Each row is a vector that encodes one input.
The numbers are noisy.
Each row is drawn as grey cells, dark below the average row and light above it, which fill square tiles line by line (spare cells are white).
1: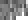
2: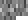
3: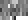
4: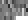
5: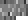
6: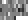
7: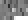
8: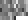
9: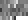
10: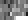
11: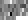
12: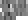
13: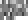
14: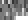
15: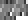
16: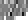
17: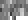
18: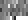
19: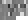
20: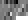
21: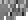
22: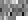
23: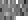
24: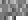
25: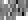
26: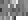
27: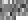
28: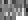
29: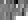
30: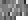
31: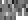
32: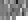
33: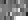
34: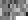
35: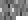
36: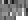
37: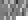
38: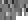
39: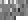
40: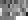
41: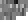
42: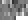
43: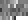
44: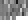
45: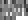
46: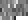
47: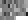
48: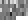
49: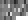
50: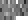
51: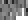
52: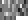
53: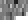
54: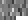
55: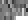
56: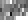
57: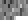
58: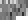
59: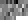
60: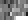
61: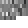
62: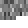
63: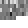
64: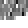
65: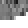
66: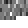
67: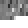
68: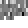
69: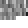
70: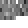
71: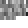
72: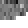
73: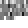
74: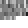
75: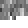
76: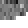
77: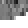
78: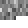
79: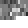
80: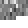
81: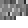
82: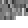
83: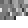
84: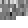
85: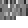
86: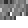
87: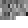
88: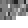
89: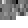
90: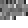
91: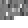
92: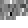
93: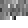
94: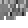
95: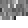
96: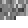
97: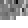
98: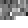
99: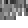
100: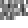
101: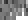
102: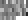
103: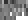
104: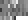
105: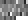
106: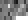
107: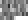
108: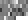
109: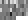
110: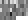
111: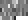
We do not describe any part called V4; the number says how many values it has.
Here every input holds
one of 5 labels and a point on a 5-point line, together with either one of 5 labels, or a true/false value and a value of V4.
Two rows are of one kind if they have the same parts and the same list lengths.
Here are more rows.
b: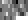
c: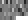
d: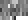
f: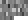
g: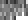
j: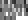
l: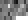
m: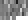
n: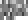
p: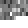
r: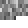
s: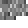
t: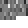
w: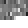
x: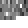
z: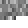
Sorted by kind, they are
b, c, f, n, x
d, g, j, l, m, p, r, s, t, w, z

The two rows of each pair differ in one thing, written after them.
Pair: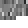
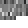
the true/false value
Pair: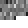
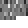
the place on the 5-point line
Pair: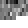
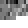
the true/false value
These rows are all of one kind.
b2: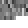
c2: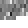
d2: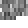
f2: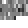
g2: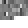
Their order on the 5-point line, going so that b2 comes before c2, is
g2, b2, d2, f2, c2.
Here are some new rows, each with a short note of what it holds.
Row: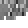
two labels (each one of 5) and a point on a 5-point line
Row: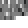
two labels (each one of 5) and a point on a 5-point line
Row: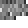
one of 5 labels, a point on a 5-point line, a true/false value and a value of V4
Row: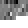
one of 5 labels, a point on a 5-point line, a true/false value and a value of V4
